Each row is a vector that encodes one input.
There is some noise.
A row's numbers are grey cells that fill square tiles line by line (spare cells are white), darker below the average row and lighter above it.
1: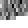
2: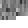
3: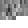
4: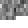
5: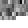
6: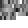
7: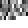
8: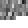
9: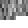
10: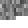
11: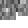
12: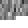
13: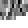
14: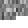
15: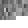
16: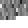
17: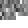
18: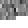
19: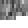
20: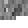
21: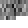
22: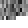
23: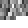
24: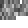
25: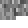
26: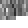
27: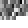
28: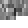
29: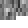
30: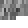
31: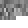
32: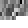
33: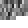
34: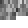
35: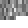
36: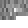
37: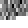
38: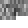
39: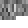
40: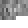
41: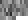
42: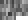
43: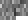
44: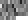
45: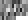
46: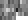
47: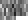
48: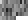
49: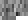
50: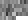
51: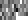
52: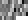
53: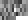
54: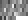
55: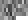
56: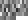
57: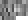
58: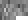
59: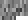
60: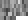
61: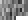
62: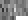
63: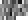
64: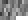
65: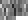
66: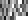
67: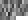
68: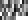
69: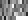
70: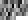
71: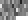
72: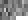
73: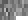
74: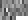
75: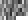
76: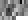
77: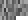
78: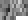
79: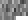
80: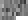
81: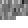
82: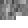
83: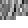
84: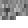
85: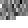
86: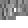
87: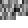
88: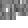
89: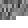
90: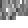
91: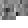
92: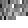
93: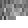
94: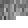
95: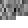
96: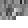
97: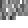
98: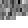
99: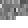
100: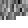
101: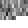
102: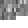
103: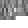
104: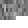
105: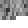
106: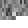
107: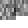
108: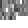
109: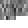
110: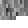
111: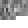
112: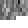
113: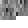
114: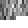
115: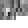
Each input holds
a node of a 7-node tree, together with either one of 5 labels, or a point on an 8-point line.
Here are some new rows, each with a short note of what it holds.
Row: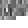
one of 5 labels and a node of a 7-node tree
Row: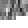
one of 5 labels and a node of a 7-node tree
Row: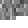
a point on an 8-point line and a node of a 7-node tree
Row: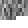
one of 5 labels and a node of a 7-node tree
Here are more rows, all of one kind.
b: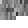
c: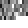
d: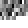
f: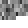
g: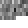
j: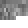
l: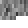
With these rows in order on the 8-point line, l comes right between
b and j.
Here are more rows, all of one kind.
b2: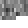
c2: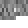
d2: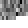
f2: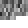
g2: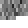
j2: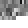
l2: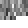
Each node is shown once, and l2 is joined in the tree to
b2 and j2.
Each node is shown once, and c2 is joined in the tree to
b2 and f2.
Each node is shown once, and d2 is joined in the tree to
b2 and g2.
